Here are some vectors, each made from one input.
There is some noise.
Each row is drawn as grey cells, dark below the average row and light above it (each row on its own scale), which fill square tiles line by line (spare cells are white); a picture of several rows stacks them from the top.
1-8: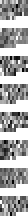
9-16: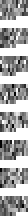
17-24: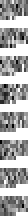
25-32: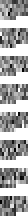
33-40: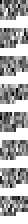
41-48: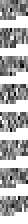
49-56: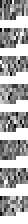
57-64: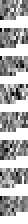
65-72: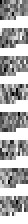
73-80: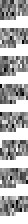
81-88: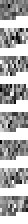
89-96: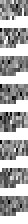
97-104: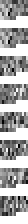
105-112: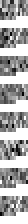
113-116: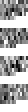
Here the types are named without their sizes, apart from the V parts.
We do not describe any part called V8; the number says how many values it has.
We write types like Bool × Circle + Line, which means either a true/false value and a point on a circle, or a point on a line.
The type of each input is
(Bool × Bool × Bool × Bool + Unit) × V8 + Line × Line.
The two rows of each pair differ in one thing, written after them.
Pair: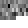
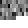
one of the four true/false values
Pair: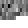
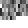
the value of V8
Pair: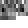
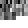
the value of V8
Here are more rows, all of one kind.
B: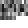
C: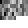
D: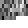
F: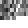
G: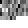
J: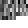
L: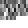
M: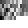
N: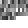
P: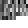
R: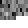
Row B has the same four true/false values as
D, J and P.
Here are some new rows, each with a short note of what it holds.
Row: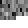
four true/false values and a value of V8
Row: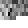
a value of V8
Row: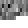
four true/false values and a value of V8
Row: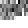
a point on each of two lines
